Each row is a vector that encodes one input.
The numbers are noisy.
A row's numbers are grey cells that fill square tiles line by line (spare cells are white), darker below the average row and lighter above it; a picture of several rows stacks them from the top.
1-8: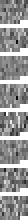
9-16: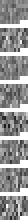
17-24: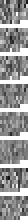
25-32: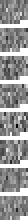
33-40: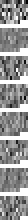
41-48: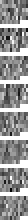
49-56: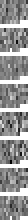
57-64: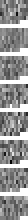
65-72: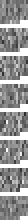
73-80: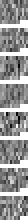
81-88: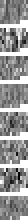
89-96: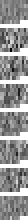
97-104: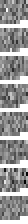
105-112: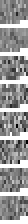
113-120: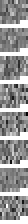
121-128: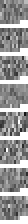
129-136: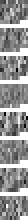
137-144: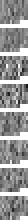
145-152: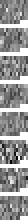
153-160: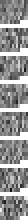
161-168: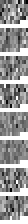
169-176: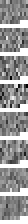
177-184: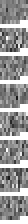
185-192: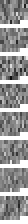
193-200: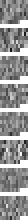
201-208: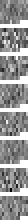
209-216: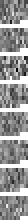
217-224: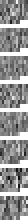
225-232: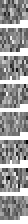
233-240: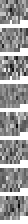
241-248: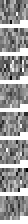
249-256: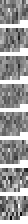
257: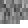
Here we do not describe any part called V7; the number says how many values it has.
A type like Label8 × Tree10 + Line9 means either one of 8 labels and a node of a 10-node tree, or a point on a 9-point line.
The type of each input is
Label4 × Label8 + Line5 + Line9 + V7.
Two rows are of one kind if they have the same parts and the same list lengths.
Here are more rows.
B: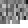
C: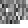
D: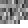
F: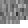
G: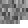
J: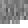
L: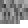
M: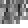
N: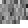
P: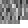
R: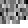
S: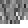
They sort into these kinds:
B, F, G, J, M, R
C, D, S
L
N, P

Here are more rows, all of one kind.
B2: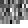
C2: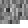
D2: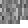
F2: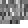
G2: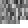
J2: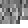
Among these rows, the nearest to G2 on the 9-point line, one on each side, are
C2 and D2.
